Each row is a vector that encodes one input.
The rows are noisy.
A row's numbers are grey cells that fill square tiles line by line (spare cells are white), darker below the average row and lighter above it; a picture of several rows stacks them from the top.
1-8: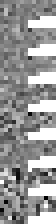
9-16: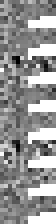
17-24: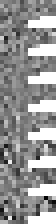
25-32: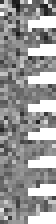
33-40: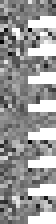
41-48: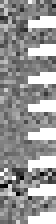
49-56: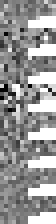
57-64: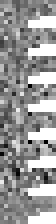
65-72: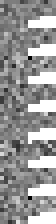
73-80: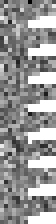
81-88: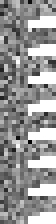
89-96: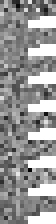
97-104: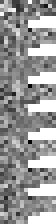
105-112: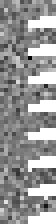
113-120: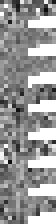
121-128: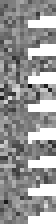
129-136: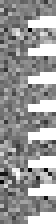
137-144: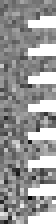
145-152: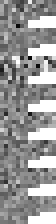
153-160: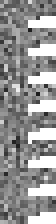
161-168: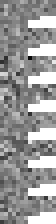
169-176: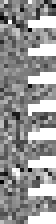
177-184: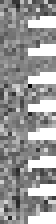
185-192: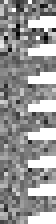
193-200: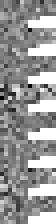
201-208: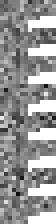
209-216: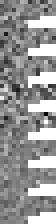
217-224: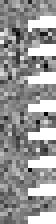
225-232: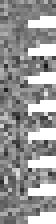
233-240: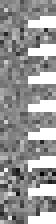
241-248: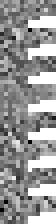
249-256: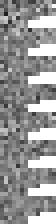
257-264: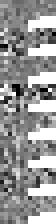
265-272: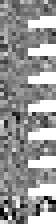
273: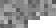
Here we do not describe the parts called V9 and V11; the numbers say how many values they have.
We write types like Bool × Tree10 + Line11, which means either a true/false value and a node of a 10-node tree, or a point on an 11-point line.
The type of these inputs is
(Bool × Bool × Bool + V11) × (Line13 + V9).
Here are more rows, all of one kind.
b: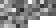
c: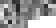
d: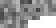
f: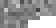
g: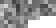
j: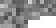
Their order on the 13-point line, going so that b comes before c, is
b, f, d, c, j, g.
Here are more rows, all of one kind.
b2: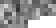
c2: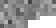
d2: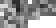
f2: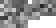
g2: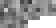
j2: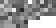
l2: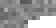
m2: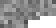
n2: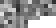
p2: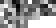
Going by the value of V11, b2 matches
j2, m2 and n2.
